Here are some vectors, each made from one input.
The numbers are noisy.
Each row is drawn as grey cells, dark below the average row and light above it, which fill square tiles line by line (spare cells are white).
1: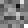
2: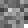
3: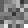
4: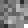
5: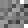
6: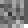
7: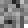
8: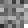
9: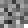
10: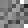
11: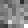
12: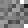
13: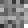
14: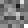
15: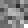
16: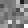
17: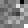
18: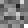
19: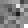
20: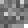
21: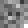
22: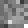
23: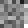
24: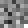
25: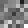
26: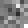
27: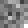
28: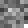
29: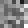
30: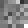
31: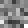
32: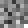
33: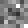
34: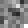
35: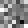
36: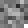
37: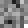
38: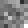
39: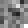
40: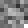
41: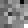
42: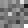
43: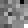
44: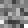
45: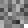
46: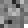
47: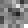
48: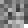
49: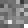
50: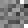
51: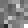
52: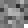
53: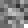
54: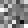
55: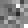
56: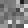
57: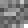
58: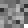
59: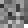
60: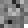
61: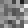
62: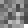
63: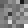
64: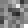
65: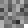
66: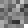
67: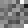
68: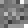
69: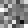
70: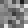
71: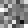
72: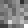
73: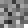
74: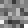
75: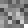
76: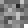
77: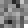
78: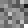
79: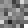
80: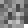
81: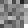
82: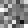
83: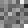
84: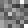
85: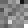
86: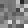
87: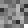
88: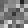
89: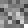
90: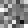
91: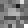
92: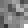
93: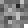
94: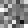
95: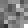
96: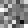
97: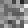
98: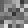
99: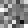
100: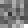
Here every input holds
a list of up to two items, each either a point on a 4-point line, or a point on a 5-point line.
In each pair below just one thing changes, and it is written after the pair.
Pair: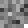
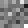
the place on the 5-point line in item 1 of the list
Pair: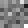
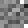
the place on the 4-point line in item 2 of the list
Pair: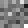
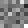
the place on the 4-point line in item 2 of the list
